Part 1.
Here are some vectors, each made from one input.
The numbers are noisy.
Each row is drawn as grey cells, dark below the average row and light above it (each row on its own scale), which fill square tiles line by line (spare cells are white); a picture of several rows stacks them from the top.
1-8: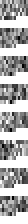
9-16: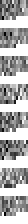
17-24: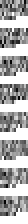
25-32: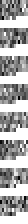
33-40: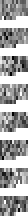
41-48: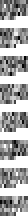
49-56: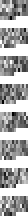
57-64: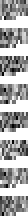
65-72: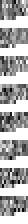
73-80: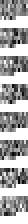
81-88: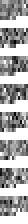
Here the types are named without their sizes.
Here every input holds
a label.
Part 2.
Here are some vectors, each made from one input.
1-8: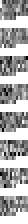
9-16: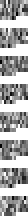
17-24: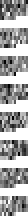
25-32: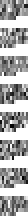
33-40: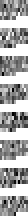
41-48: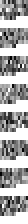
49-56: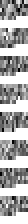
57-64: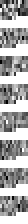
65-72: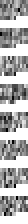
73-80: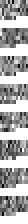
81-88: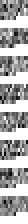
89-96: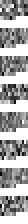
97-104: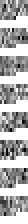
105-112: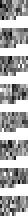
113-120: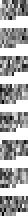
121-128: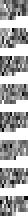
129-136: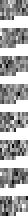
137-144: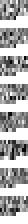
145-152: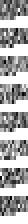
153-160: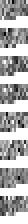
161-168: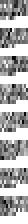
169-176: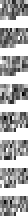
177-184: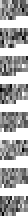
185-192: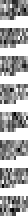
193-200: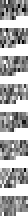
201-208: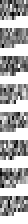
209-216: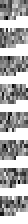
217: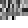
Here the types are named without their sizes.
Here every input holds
a label.
